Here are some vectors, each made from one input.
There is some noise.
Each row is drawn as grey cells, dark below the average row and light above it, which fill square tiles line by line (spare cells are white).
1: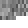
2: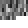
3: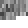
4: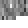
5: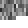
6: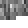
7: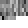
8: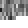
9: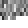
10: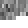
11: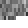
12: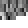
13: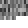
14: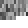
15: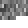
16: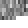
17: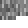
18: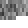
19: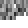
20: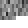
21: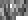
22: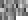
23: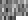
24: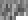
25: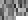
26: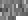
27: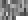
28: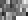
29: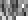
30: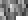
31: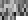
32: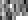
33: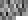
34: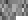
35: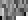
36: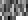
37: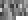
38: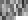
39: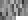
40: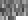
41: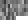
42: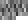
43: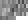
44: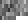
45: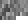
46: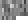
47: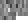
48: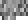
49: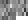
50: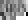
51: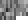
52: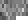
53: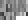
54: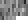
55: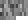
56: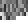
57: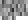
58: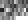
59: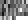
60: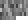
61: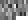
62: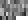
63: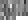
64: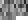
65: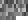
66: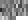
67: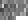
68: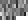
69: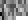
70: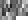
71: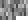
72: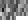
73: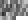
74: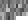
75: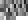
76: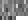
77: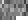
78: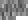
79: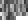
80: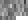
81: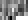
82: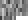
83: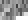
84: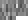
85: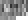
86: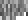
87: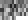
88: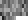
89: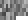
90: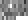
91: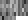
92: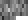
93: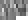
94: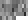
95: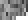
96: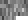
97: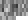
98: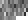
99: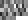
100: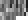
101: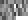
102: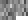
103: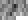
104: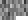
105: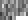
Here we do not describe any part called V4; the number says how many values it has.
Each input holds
one of 5 labels and a value of V4, together with either a point on a 3-point line and a point on a 5-point line, or three true/false values.
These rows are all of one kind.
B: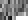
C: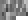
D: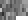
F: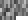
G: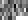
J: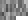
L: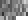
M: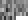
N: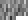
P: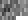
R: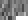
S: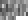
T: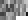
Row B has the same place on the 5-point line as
D, F, P and R.
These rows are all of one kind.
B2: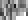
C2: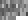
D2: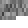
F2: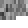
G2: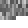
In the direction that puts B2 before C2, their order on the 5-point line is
F2, D2, B2, C2, G2.
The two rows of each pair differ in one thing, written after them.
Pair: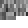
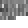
the place on the 5-point line
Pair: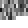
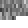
the place on the 3-point line
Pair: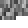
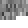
the label
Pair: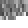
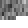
the place on the 5-point line
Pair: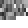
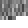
the place on the 5-point line
